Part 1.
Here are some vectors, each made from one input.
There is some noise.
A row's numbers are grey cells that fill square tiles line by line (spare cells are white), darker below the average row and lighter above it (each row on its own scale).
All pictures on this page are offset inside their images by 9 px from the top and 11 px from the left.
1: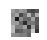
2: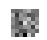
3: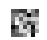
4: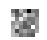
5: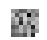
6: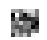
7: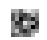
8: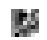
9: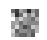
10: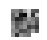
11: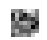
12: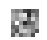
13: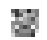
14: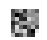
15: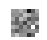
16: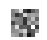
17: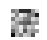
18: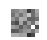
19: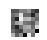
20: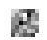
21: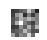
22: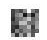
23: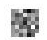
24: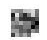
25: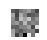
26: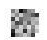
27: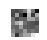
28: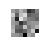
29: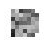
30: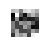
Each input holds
a node of a 7-node tree.
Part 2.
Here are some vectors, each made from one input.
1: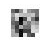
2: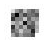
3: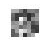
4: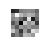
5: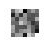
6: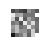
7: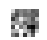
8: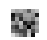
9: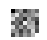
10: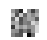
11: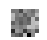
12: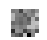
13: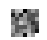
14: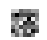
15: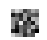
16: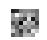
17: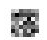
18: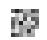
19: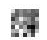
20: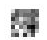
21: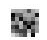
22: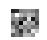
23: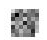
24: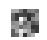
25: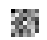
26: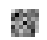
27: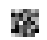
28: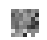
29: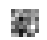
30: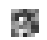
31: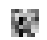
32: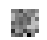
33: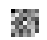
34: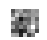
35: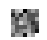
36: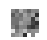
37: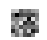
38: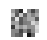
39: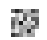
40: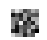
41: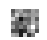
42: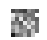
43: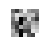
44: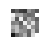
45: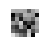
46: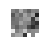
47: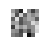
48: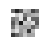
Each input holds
four true/false values.
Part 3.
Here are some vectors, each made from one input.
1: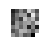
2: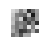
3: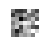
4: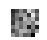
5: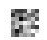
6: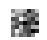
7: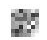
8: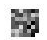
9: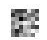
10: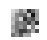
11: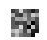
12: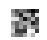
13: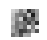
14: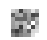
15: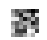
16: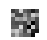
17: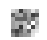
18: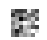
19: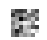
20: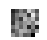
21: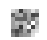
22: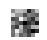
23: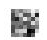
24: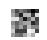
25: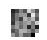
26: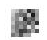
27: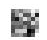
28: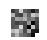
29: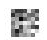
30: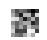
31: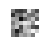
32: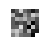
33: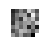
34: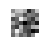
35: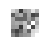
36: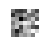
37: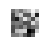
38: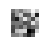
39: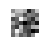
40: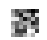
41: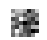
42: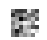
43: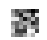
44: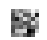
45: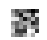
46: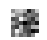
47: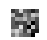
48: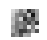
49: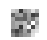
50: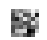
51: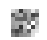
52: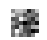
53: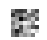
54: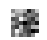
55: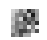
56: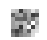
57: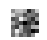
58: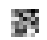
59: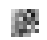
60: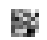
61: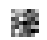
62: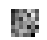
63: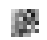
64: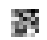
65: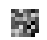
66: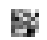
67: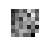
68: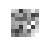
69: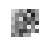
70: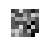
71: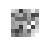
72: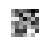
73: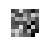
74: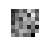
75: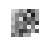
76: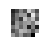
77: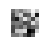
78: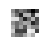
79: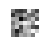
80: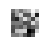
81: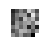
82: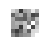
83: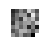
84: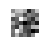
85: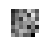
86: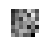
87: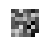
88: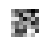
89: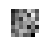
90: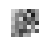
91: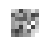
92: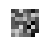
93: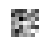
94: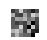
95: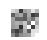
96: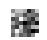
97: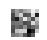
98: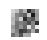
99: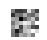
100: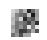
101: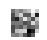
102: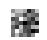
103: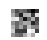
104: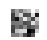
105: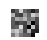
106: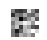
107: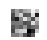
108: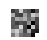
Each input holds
three true/false values.
